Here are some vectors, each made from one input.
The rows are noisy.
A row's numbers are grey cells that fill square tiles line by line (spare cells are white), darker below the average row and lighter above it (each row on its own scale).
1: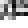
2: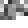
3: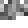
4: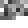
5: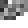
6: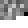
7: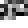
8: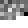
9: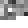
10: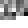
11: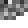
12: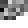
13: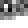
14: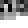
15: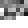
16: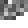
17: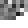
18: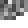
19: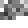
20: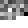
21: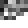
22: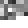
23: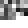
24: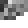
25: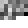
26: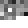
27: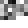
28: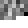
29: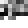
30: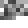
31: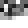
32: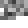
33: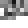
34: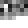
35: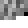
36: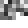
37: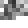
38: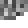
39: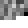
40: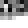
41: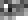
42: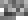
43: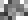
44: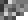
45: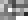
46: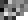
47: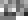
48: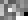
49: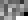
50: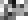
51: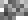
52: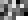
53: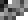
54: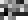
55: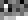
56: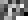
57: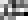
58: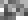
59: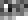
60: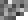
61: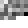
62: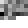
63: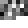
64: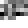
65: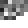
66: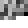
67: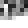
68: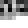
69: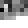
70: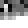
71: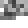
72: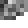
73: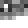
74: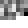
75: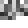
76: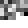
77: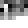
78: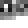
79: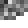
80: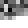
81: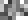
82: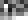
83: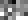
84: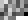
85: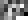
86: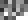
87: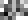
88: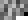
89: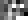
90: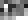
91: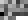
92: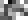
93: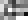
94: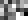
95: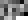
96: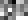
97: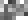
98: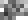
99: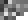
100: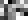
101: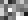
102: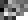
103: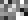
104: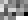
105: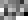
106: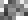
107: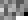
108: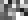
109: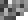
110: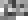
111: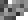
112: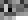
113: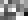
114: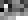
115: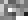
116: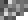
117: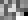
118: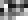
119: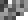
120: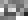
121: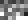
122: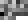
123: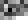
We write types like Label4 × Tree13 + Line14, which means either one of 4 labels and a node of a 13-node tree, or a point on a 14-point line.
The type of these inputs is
Bool × Line4 × Line4 + Line12.
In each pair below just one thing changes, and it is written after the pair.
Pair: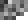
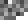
the place on one of the two 4-point lines
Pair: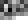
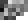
the true/false value
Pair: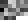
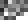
the place on one of the two 4-point lines
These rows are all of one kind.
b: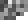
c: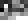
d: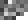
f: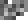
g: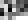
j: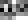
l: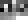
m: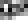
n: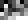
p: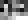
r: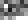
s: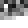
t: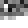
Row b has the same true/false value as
d and f.
